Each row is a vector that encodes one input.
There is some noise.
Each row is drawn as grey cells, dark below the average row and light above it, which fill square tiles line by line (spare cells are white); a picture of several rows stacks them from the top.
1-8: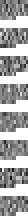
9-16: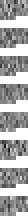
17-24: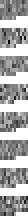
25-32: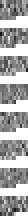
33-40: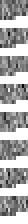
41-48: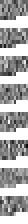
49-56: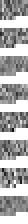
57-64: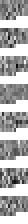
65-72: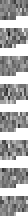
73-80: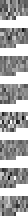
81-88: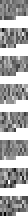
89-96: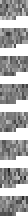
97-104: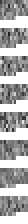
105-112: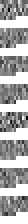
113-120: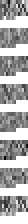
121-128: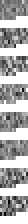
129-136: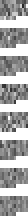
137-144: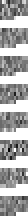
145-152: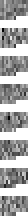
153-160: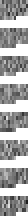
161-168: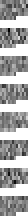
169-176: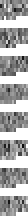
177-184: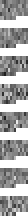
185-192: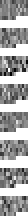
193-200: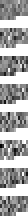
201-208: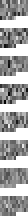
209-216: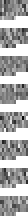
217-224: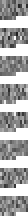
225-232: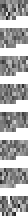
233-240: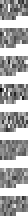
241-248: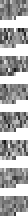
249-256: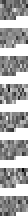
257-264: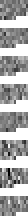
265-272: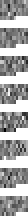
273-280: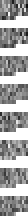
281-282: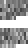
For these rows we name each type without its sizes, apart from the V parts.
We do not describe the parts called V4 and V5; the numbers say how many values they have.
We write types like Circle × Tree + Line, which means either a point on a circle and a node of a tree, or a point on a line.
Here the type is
Label × (Line + V4 × V5).
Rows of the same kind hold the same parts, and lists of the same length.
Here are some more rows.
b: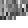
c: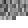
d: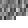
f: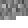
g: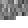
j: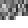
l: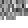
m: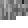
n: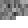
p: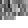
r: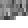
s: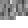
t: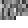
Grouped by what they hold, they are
b, d, g, m, r
c, f, j, l, n, p, s, t

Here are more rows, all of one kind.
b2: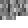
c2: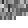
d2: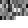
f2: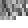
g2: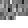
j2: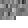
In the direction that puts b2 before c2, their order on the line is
d2, b2, j2, g2, f2, c2.
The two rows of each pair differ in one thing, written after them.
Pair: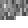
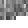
the value of V5
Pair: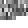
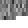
the value of V4
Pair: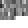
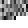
the value of V4
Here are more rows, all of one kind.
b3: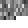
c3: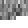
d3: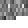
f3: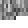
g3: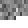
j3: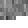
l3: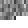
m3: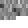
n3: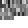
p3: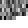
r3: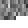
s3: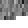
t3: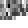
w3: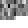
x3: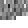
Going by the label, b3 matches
c3, d3, f3 and m3.
